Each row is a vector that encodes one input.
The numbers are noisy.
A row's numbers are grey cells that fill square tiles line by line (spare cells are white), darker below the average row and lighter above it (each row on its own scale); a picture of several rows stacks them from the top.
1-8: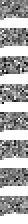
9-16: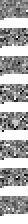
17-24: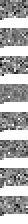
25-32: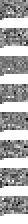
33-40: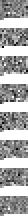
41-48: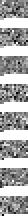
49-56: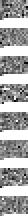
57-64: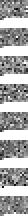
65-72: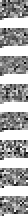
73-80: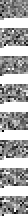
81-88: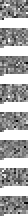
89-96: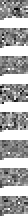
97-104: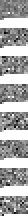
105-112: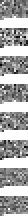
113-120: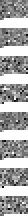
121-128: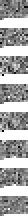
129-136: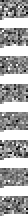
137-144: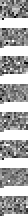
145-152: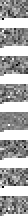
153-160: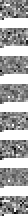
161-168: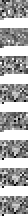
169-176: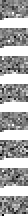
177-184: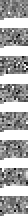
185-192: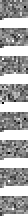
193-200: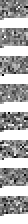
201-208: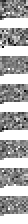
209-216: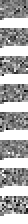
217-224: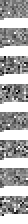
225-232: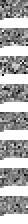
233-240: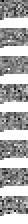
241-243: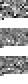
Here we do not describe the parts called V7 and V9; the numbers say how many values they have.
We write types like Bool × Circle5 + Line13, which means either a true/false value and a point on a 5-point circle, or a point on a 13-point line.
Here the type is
Bool × Line5 + (Circle8 + V7) × V9.
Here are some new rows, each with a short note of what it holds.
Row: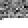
a value of V7 and a value of V9
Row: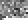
a point on an 8-point circle and a value of V9
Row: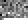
a value of V7 and a value of V9
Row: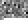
a point on an 8-point circle and a value of V9
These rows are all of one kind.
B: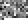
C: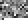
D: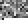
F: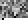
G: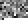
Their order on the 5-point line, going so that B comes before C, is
B, D, G, F, C.
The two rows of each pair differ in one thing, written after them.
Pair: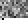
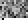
the place on the 5-point line
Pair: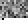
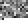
the true/false value
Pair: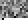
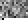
the place on the 5-point line
